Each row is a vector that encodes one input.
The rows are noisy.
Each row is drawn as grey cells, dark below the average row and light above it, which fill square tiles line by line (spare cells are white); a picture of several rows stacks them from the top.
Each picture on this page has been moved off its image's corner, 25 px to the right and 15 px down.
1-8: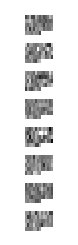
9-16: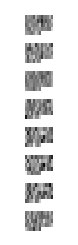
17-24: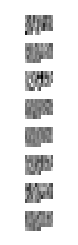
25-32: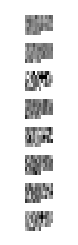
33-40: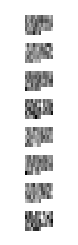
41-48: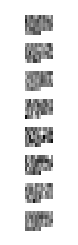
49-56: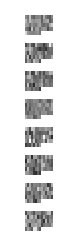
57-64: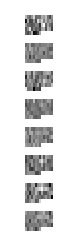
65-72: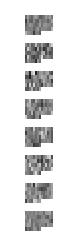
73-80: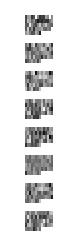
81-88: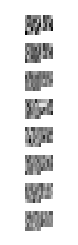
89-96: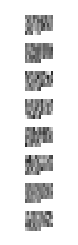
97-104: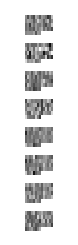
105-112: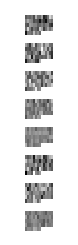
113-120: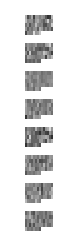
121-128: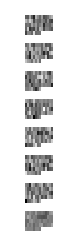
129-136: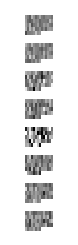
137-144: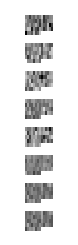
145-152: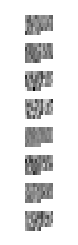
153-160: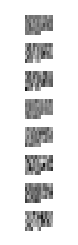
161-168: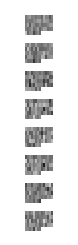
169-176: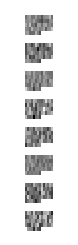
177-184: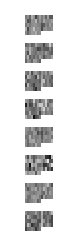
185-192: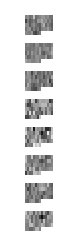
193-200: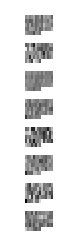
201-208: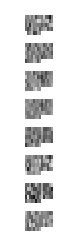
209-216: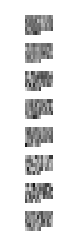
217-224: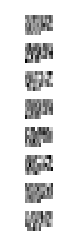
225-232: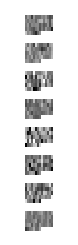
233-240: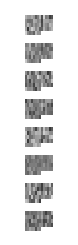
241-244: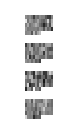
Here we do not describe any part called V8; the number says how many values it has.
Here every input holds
a list of up to three items, each a true/false value and a value of V8.
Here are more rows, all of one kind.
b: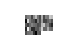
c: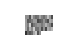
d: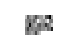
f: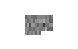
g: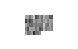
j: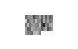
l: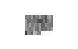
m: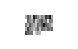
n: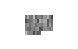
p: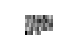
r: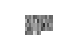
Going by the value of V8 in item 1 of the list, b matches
d and g.
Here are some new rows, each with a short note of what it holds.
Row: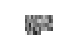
a list of three items
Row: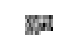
the empty list
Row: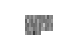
a list of two items
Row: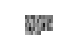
a list of one item
